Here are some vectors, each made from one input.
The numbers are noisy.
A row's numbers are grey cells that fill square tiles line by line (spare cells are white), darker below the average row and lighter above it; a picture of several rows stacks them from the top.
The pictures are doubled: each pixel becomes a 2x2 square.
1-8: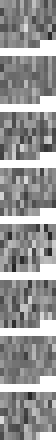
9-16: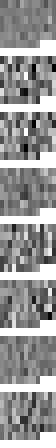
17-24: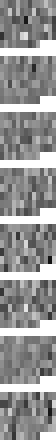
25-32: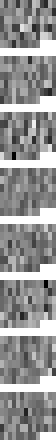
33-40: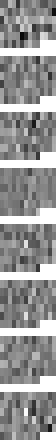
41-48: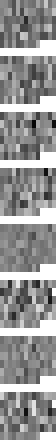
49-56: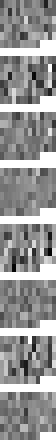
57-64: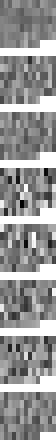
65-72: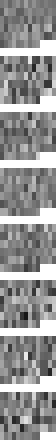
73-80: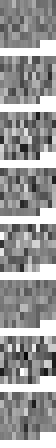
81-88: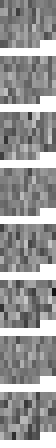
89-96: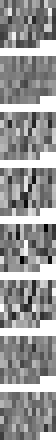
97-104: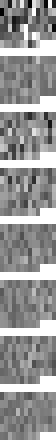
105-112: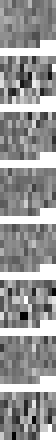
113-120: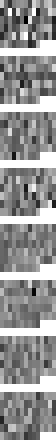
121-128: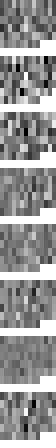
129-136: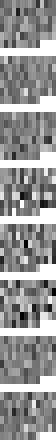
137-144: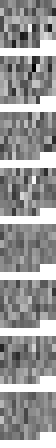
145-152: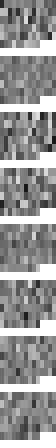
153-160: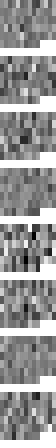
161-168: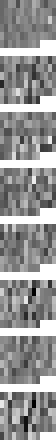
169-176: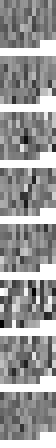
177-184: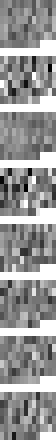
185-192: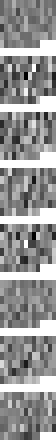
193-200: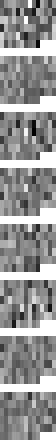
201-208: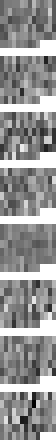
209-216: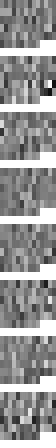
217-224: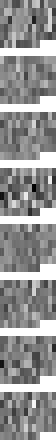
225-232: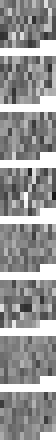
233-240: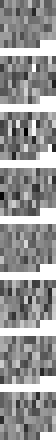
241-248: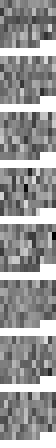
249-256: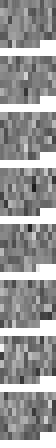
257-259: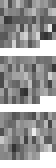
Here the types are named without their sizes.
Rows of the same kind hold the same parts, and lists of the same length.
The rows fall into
2 kinds.
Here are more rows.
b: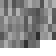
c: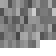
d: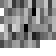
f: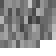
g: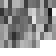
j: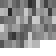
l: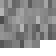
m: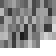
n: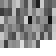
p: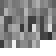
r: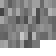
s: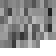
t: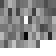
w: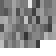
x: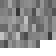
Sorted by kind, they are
b, f, j, m, p, r, t, w
c, d, g, l, n, s, x

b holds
a point on each of two circles.
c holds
a point on a circle and four true/false values.
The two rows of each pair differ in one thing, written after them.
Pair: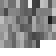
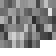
one of the four true/false values
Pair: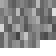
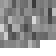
one of the four true/false values
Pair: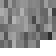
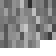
the place on the circle
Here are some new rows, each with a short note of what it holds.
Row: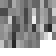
a point on each of two circles
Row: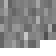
a point on a circle and four true/false values
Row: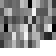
a point on a circle and four true/false values
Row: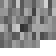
a point on a circle and four true/false values
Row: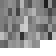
a point on a circle and four true/false values
